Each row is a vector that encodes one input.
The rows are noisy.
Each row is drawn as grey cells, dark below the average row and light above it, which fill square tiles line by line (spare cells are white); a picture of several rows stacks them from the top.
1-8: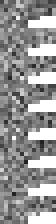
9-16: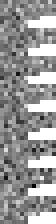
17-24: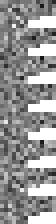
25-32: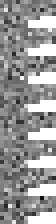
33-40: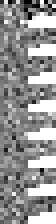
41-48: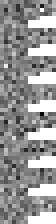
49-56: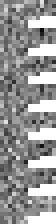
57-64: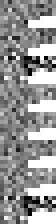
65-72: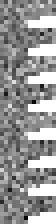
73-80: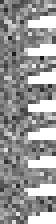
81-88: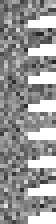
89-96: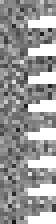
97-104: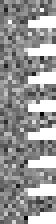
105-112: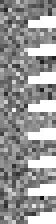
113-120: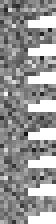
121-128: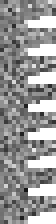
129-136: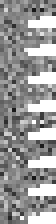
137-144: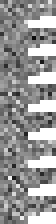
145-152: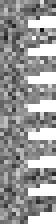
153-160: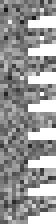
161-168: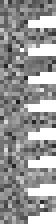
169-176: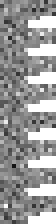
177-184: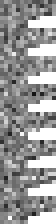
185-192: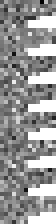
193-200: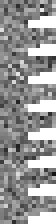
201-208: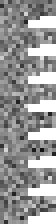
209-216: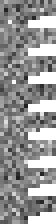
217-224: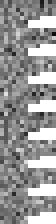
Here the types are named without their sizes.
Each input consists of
a list of points on a line.
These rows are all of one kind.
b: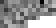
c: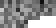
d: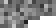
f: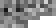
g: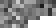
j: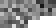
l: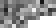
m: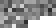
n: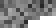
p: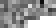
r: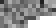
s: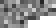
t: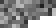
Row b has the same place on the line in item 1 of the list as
p, r and s.
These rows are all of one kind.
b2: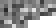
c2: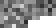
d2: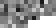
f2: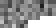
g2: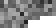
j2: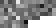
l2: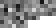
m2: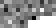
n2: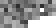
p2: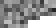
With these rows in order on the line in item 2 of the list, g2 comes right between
m2 and p2.
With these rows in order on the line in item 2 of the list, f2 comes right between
c2 and d2.
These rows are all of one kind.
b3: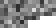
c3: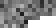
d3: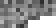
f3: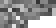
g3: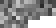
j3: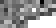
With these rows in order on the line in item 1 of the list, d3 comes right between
b3 and c3.
